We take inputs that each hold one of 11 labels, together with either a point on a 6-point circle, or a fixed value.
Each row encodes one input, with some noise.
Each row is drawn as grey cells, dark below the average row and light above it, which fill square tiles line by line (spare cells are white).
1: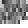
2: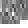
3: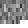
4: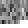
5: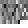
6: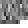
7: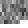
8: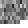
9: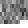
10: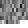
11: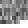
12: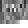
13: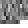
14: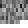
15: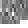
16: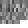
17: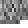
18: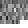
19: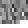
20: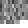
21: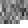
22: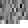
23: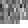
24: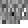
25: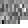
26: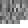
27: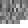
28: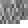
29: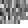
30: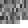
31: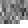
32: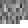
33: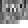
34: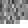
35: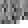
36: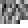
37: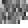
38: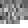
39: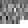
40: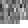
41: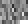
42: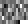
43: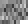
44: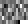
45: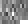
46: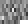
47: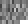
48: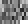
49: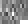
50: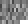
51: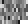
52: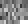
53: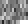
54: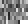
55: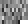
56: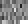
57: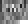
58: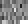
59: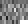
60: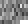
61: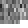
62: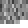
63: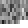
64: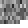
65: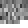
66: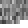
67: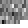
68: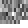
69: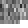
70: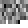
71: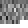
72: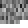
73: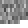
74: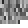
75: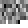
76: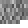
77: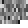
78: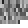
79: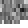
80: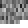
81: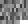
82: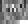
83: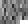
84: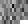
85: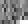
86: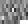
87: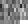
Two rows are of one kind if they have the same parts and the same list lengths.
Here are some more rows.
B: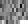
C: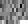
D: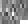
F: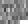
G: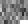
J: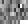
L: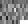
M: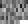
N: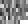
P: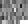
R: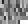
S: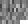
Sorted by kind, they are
B, C, L, M, P, S
D, F, G, J, N, R

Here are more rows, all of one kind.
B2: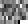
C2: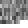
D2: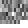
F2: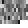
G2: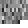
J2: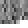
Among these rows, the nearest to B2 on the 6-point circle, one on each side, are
F2 and G2.
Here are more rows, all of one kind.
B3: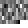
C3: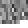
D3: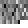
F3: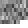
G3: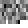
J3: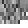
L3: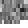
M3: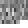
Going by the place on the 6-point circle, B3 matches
D3 and G3.
